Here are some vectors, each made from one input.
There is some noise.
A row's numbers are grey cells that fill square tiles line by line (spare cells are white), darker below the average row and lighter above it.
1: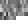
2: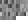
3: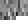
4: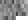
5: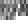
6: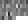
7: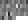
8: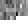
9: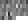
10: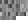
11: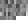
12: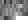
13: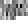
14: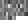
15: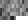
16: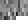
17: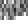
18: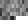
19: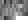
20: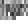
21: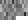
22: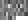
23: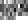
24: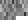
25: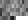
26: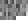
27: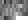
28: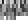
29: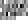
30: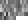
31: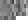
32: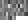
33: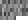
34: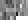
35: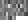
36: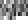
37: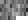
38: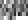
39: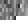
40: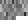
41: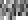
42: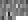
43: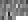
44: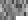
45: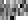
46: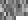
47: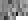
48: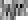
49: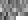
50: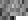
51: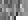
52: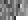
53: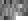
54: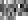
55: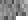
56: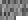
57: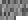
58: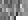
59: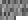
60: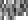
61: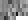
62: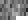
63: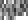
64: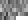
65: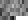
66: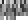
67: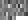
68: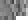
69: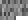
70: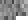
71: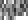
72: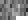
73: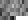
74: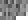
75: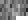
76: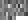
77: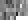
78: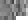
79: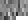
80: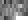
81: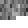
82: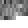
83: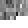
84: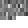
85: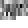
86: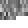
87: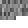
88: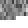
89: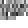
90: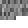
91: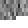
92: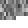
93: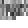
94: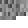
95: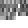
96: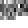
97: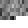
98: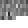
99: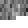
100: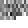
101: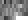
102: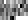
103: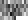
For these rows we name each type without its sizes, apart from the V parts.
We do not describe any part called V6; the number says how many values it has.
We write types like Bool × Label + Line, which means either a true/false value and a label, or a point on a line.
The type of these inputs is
Bool × (Line × Line + V6).
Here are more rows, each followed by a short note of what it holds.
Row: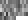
a point on each of two lines and a true/false value
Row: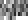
a true/false value and a value of V6
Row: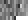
a point on each of two lines and a true/false value
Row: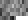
a true/false value and a value of V6
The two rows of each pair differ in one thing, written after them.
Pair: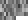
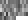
the place on one of the two lines
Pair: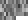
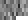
the place on one of the two lines
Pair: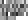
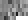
the true/false value
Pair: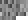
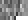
the place on one of the two lines
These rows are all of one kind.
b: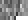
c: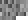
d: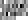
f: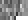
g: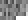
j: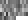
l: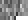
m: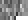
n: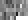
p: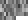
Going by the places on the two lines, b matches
f, l and m.
